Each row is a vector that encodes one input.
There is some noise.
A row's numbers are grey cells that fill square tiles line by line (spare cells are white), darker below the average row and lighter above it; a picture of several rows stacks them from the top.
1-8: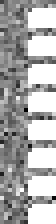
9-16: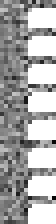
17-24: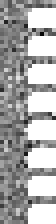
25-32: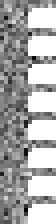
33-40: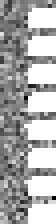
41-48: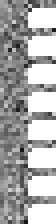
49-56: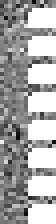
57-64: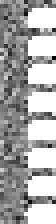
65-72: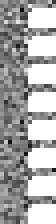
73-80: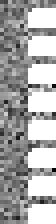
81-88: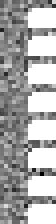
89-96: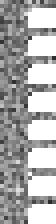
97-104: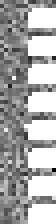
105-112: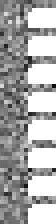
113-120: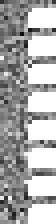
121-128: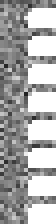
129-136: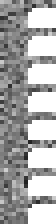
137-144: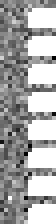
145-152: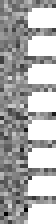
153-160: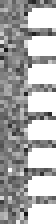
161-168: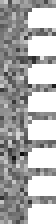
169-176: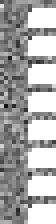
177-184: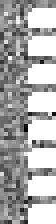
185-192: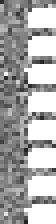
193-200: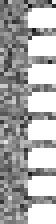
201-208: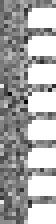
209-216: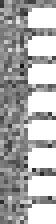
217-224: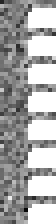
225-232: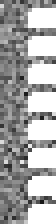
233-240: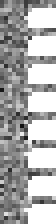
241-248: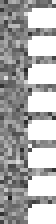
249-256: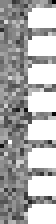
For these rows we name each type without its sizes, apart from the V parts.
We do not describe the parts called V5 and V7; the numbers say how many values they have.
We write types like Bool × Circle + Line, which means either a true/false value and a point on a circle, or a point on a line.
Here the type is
(Bool × Line + V7) × (Circle + V5).
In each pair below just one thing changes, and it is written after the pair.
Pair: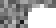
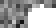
the place on the line
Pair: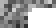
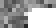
the true/false value
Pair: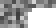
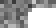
the true/false value
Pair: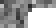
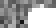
the value of V5
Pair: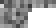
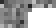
the true/false value
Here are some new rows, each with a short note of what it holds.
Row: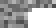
a point on a circle, a point on a line and a true/false value
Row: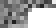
a point on a circle, a point on a line and a true/false value
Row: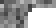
a point on a line, a true/false value and a value of V5
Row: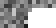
a point on a line, a true/false value and a value of V5
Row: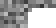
a point on a circle, a point on a line and a true/false value
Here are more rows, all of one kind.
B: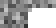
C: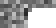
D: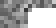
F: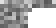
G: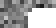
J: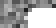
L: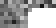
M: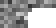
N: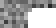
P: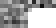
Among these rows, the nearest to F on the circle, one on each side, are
D and G.
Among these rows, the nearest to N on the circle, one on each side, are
B and J.
